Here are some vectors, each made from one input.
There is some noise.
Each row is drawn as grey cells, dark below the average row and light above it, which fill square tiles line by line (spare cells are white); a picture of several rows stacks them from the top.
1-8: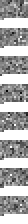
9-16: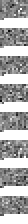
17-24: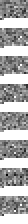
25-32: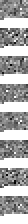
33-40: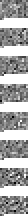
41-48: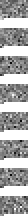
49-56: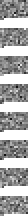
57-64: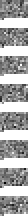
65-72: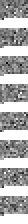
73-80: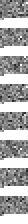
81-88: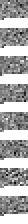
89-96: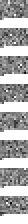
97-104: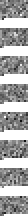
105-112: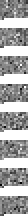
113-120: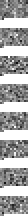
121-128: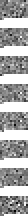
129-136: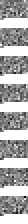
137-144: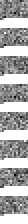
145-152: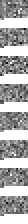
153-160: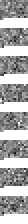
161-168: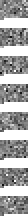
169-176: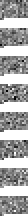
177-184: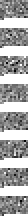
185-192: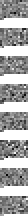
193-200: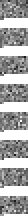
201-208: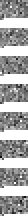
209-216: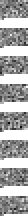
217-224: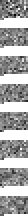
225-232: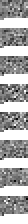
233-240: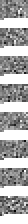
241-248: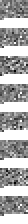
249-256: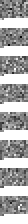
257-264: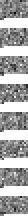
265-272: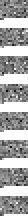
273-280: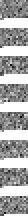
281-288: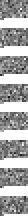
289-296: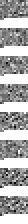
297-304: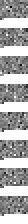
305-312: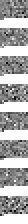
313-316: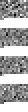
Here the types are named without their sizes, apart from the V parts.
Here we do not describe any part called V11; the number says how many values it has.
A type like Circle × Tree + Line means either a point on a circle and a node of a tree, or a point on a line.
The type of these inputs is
List(Circle + Line) × V11.
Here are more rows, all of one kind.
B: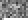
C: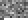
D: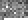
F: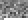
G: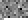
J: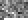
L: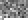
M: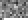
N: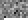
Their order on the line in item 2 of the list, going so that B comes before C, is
N, G, B, L, D, J, F, C, M.
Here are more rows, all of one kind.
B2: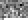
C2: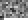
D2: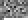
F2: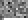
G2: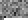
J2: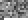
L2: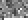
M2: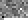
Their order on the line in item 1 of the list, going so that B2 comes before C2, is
B2, F2, L2, C2, M2, G2, J2, D2.
